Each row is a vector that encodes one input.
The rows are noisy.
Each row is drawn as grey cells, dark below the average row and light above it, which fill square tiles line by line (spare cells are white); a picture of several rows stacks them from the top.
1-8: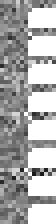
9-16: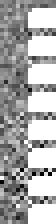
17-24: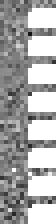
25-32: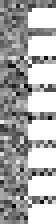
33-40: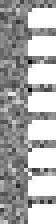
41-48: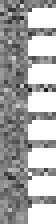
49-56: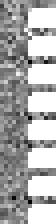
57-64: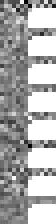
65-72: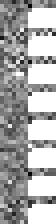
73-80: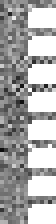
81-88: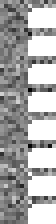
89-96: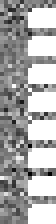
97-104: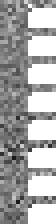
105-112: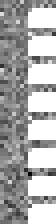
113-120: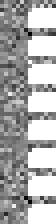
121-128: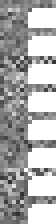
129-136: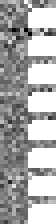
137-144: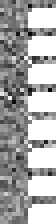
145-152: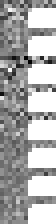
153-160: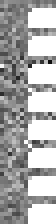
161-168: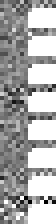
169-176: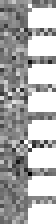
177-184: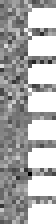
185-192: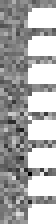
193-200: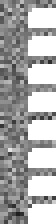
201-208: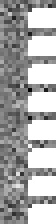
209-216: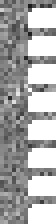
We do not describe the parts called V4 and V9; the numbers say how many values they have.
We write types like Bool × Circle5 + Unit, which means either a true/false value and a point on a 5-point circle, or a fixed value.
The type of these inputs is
(Label5 × V4 × V9 + Line8) × Line5.
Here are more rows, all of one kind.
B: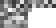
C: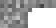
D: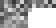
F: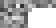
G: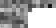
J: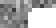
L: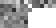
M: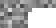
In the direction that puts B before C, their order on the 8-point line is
D, G, B, M, C, F, J, L.
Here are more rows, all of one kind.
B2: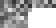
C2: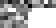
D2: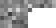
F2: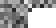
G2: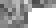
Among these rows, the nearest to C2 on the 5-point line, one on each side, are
D2 and G2.
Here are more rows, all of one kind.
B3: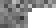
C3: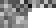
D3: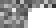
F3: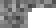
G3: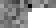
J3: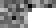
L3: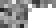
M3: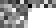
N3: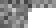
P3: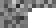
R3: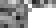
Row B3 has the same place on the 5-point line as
N3 and P3.
